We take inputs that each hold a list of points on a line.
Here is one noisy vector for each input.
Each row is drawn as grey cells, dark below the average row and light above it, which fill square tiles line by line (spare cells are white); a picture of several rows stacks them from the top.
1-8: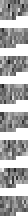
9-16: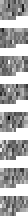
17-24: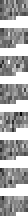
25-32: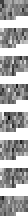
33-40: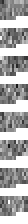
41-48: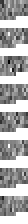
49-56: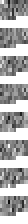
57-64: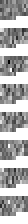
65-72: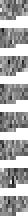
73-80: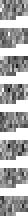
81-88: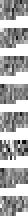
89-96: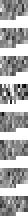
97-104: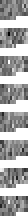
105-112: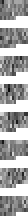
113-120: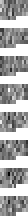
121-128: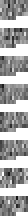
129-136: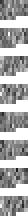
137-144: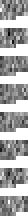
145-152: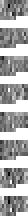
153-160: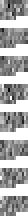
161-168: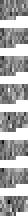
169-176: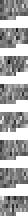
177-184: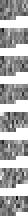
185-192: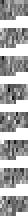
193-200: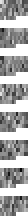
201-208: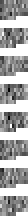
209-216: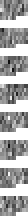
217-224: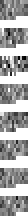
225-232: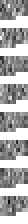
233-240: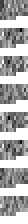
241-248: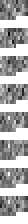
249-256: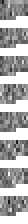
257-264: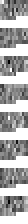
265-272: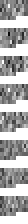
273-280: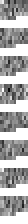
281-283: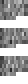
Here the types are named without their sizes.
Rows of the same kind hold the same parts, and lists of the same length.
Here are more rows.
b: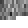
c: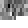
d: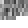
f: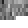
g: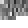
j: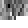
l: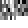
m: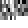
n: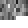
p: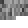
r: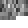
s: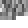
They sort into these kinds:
b, f, n, p, r
c, d, g, j, s
l, m

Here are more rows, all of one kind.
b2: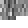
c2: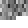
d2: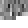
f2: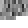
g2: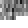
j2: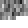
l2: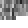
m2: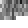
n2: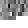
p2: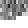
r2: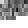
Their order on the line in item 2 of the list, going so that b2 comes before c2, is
m2, l2, g2, j2, f2, b2, n2, d2, p2, c2, r2.
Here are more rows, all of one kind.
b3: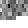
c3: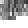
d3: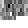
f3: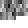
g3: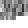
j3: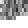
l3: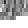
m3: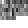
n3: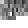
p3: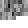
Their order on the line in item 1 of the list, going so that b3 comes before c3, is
d3, f3, p3, g3, b3, l3, j3, n3, c3, m3.
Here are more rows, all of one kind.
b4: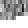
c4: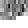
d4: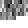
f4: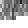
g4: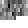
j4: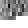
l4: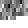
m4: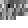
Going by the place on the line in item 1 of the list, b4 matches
c4 and j4.
